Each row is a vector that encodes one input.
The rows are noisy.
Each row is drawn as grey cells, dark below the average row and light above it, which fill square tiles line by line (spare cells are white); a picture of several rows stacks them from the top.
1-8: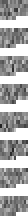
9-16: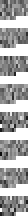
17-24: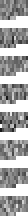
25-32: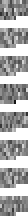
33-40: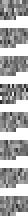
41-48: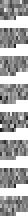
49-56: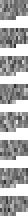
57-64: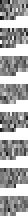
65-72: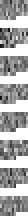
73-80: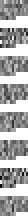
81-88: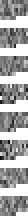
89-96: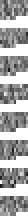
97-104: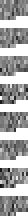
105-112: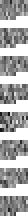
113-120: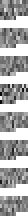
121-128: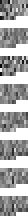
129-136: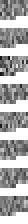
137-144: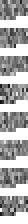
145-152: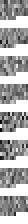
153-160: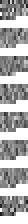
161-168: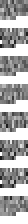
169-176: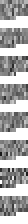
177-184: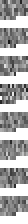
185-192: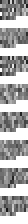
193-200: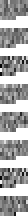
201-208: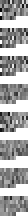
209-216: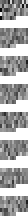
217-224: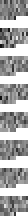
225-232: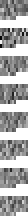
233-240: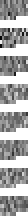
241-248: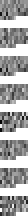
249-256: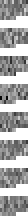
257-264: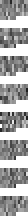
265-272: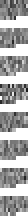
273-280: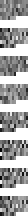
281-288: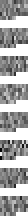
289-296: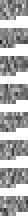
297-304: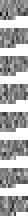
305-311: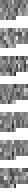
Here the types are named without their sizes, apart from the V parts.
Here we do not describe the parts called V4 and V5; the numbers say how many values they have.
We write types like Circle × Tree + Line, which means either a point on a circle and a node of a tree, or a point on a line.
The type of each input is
(Circle + Label) × V5 + V4.
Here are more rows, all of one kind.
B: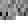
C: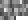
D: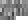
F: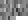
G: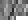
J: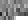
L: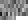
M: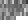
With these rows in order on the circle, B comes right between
C and D.
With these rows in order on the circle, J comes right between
D and F.
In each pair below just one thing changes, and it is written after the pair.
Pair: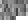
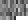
the value of V5
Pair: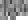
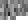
the value of V5
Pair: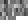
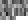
the label
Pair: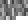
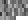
the label
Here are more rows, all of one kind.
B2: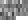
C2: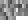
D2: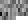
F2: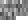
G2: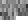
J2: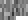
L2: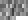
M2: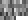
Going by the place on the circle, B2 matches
F2 and M2.
